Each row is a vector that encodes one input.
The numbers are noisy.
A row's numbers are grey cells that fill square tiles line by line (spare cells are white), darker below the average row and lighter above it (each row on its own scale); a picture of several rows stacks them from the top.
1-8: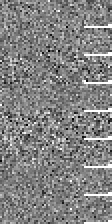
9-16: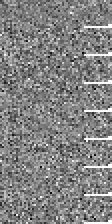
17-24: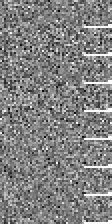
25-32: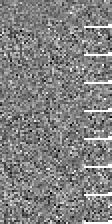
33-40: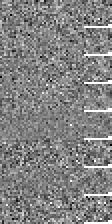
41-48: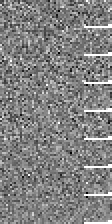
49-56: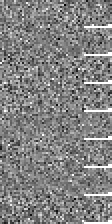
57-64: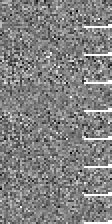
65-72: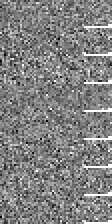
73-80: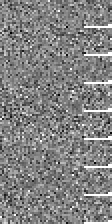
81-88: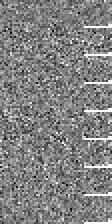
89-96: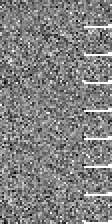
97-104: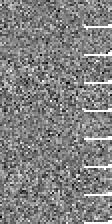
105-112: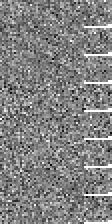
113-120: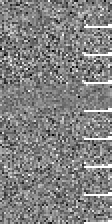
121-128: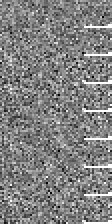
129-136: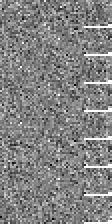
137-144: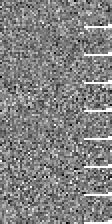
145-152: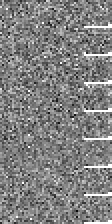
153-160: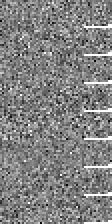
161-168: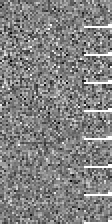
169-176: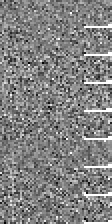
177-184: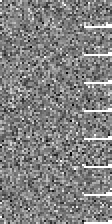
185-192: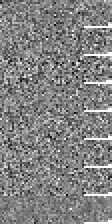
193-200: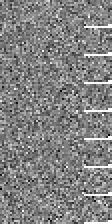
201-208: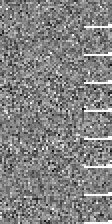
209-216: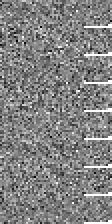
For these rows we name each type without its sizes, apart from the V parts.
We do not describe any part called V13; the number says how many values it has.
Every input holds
a value of V13, together with either a point on a circle and a true/false value, or a point on a line.
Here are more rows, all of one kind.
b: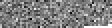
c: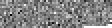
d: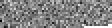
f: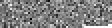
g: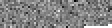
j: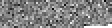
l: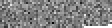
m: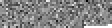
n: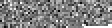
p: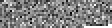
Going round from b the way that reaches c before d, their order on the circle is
b, f, c, l, d, g, p, n, m, j.
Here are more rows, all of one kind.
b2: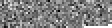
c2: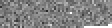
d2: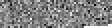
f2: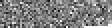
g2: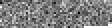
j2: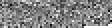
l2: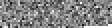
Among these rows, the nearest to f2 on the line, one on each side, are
c2 and g2.
